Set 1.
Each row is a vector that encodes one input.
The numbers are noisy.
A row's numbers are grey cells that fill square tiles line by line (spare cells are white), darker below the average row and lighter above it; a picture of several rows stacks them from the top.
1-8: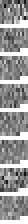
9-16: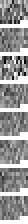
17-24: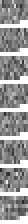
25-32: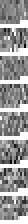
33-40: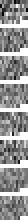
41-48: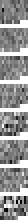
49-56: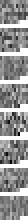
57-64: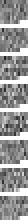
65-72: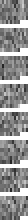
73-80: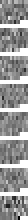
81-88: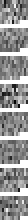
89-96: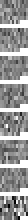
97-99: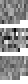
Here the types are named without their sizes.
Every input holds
either a point on a circle, or a label.
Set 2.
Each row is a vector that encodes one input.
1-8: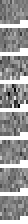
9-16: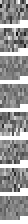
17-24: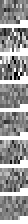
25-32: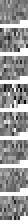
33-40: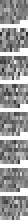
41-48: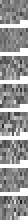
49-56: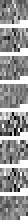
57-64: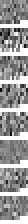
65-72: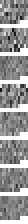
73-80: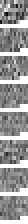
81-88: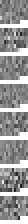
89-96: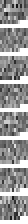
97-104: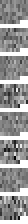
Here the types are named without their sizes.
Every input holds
a list of points on a circle.
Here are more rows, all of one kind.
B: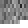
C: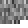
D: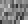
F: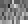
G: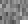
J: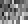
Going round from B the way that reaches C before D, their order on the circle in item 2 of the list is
B, G, C, F, D, J.
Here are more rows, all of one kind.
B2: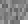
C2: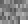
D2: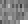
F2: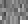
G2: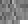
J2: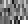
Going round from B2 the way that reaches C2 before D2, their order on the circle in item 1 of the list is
B2, C2, G2, J2, F2, D2.
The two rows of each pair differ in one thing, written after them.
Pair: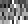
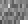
the place on the circle in item 1 of the list
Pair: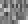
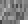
the place on the circle in item 1 of the list
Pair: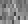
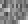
the place on the circle in item 1 of the list
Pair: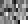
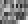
the place on the circle in item 2 of the list
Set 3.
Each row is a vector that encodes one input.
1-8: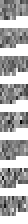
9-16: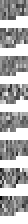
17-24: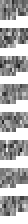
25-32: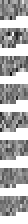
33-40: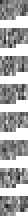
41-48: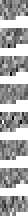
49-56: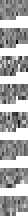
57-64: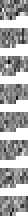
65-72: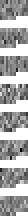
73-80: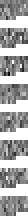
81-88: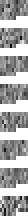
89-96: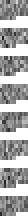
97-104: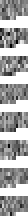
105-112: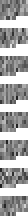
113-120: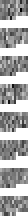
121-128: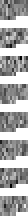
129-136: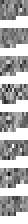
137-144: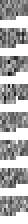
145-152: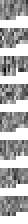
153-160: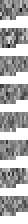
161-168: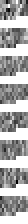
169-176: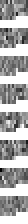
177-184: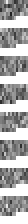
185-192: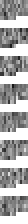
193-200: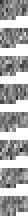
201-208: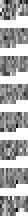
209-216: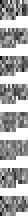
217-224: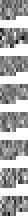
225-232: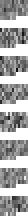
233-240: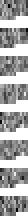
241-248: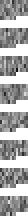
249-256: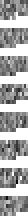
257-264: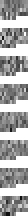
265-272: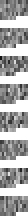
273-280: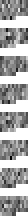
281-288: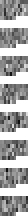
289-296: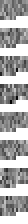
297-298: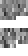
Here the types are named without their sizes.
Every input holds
four true/false values, together with either a point on a circle, or a fixed value.
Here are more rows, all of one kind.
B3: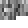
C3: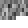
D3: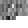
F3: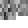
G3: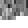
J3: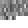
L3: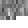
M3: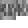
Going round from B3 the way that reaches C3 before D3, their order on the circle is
B3, G3, C3, D3, L3, F3, J3, M3.
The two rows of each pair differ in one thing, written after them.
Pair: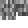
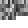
one of the four true/false values
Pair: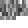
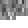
one of the four true/false values
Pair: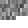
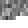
one of the four true/false values
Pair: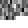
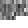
one of the four true/false values
